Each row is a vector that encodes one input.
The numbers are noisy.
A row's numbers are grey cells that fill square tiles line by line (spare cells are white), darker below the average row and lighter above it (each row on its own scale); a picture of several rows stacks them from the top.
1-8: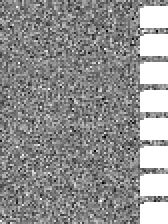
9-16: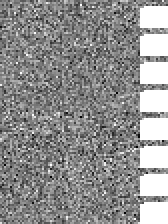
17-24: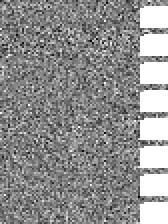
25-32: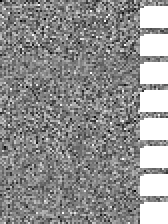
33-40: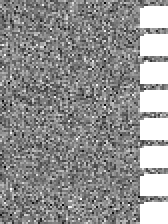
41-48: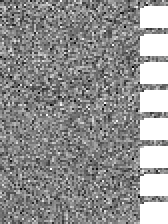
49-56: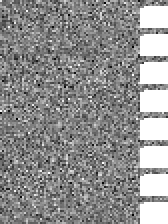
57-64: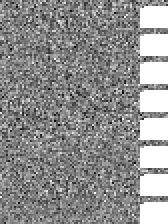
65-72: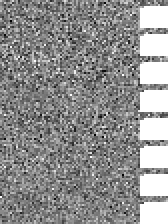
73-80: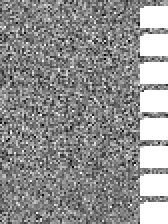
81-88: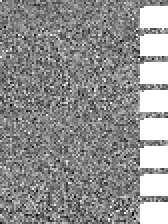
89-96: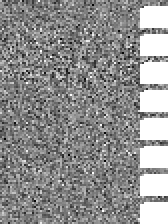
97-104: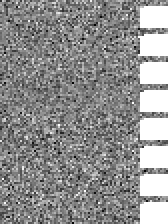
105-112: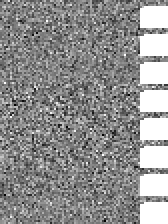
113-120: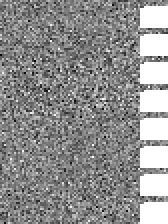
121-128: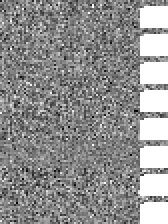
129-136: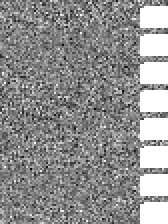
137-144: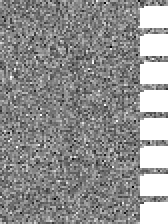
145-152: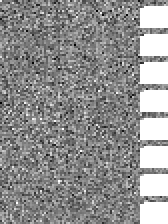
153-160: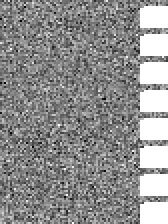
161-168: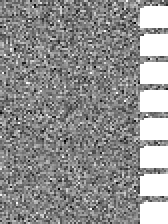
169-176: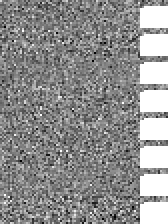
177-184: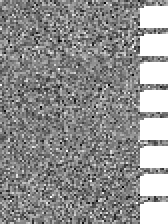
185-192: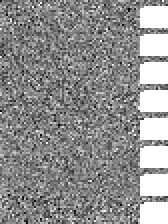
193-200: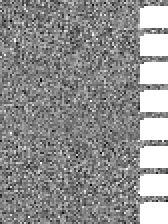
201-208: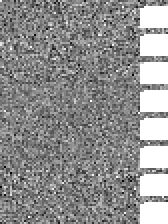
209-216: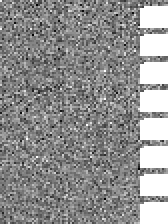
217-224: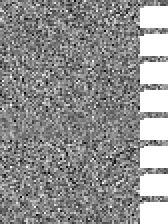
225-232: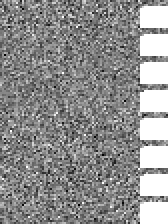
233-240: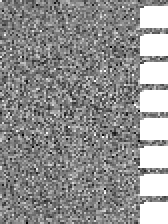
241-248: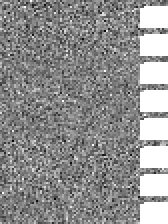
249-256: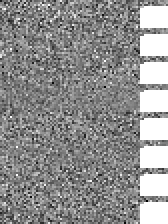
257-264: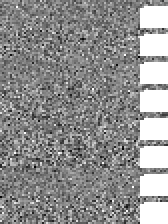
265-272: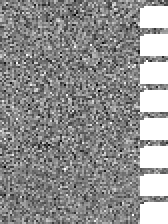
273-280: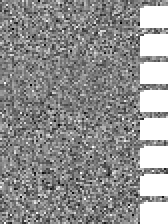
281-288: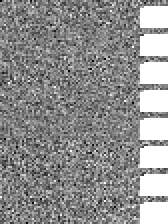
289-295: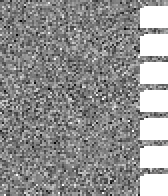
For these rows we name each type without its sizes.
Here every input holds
a node of each of two trees, together with either a fixed value, or three true/false values.
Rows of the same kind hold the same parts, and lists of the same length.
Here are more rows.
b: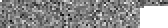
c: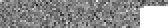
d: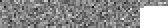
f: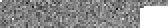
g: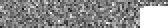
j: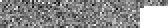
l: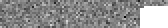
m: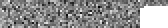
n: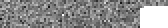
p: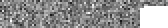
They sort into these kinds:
b, c, f, j, l
d, g, m, n, p

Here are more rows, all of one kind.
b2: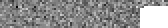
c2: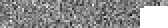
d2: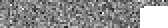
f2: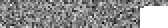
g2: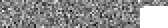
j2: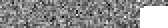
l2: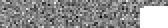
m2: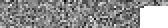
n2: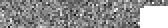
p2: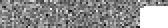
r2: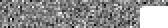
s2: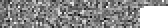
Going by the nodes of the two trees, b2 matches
m2, p2 and s2.
